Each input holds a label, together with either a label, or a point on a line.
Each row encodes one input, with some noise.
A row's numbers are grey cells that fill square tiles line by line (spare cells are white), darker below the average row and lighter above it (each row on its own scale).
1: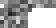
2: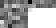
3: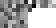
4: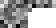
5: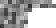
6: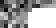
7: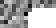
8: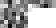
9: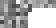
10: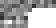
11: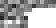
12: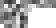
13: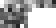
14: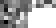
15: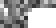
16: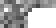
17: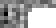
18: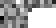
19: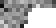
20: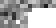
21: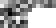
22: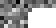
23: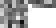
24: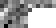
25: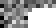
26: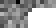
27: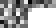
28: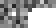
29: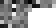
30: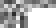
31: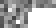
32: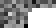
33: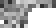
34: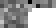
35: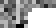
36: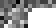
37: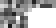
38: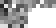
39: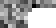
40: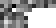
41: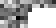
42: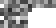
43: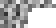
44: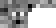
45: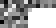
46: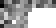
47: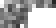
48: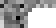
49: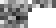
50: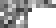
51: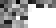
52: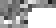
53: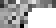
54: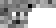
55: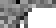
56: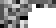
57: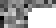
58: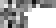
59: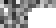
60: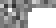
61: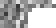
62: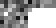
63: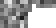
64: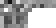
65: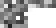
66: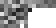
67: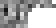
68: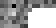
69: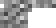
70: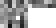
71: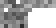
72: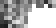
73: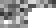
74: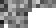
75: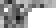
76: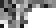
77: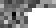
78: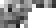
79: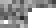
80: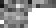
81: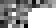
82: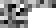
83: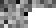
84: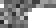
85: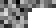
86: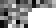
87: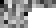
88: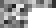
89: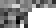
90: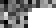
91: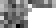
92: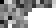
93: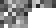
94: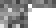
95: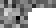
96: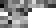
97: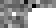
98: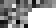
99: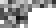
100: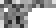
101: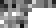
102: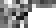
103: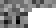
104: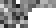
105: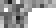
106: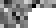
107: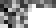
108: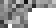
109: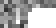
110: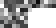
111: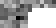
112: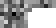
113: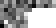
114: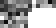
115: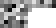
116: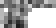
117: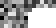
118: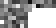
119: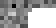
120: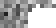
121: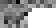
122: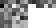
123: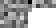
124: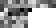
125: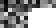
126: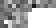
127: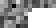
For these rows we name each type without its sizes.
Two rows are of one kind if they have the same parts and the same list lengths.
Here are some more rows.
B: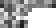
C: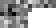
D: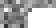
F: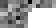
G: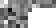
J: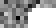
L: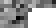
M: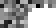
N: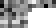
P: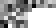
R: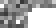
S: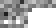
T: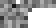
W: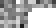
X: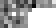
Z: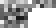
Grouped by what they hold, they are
B, C, D, G, J, N, P, R, S, T, W, X, Z
F, L, M

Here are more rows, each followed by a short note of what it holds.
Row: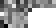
two labels
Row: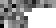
a label and a point on a line
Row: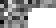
two labels
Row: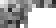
a label and a point on a line
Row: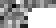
a label and a point on a line
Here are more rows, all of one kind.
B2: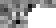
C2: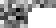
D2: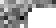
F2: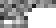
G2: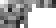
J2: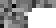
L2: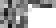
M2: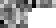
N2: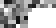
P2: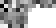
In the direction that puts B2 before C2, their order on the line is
B2, P2, C2, N2, D2, F2, J2, M2, L2, G2.
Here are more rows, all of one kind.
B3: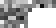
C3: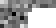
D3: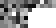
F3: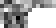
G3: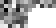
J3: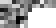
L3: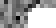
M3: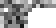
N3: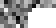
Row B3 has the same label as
C3 and J3.
